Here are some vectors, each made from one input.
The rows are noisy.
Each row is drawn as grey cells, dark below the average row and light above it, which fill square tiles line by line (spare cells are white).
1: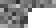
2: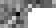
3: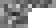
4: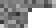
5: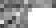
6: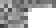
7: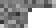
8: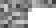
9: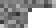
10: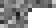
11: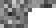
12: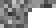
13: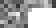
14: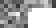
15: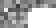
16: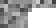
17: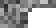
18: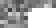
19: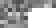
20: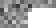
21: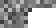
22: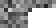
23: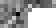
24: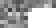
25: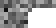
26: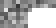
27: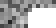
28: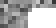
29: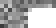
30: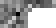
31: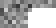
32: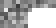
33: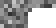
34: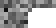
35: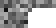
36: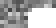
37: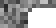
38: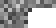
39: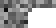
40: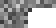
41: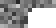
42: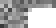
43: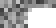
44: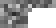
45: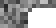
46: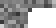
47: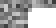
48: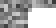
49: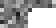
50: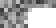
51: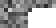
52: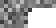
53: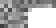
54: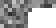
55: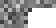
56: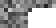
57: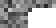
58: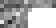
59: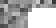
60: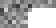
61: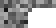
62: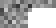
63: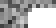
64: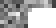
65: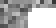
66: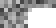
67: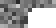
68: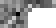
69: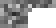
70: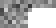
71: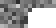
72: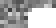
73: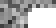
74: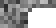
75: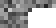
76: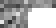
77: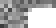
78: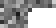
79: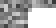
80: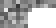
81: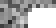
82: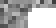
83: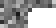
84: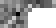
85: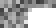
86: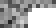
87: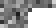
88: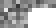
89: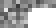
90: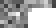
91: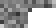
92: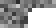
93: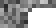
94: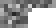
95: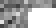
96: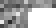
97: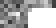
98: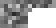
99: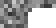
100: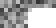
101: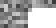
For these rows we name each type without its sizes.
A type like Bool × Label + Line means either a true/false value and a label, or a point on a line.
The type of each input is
Bool × Circle.
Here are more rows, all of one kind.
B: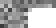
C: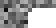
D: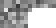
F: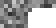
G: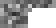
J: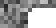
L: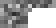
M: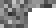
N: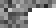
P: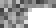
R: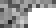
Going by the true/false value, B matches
D, P and R.
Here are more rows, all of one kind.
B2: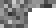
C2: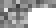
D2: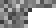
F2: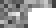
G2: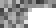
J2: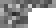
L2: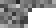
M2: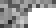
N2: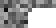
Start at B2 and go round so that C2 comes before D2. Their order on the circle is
B2, C2, G2, J2, L2, F2, N2, M2, D2.
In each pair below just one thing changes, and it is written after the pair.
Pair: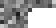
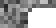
the place on the circle
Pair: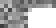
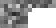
the true/false value
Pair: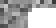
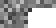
the true/false value
